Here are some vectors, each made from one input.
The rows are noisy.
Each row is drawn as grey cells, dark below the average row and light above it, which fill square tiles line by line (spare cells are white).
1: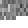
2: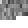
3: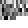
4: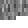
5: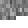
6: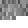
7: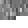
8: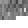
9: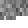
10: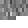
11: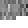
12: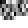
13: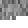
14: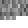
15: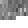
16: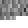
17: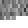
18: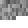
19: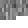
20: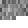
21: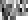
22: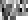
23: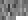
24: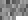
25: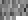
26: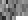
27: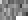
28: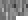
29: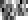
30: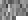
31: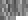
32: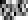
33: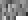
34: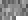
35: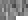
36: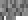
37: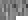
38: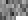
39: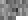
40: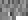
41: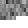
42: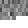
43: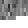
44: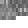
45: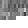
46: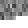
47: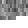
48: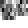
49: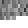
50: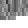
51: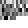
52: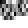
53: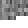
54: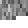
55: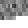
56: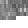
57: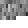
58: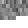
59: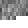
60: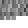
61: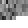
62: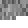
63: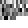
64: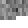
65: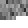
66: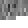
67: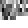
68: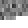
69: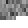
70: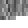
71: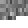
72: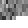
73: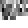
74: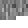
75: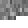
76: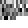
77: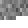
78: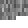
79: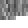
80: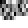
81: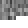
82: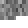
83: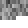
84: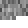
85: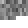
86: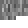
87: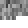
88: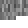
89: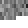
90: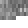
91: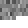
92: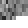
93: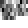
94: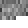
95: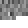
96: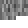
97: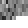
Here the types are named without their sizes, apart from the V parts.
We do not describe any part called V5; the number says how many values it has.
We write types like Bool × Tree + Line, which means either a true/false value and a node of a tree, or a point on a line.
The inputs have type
Bool × List(V5) + Line.
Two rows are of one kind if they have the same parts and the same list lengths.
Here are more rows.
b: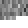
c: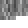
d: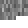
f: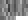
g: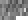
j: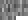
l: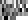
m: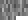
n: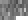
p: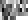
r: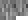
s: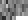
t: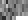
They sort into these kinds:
b, c, d, f, j, m, r
g, n
l, p
s, t

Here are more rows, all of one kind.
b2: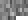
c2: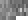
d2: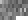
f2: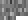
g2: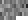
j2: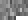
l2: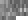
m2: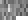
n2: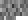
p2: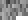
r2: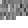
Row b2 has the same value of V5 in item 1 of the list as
f2 and j2.
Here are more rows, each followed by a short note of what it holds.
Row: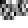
a point on a line
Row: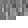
a true/false value, together with a list of one item
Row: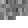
a true/false value, together with a list of two items
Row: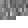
a true/false value, together with a list of two items
